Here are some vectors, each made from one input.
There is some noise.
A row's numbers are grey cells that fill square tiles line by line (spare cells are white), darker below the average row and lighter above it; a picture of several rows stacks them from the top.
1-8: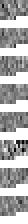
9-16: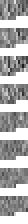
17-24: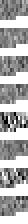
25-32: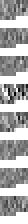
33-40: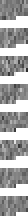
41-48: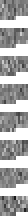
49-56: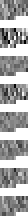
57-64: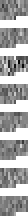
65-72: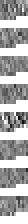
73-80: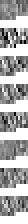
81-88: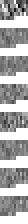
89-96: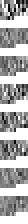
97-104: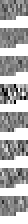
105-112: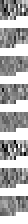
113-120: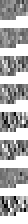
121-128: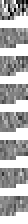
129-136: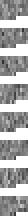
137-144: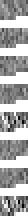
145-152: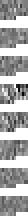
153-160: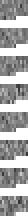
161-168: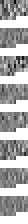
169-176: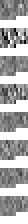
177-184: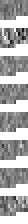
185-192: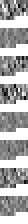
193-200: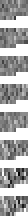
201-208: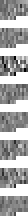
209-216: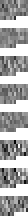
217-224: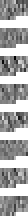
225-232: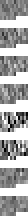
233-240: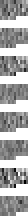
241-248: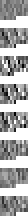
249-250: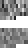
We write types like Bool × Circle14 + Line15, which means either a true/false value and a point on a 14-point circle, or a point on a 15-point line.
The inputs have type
Tree13 × Tree13.
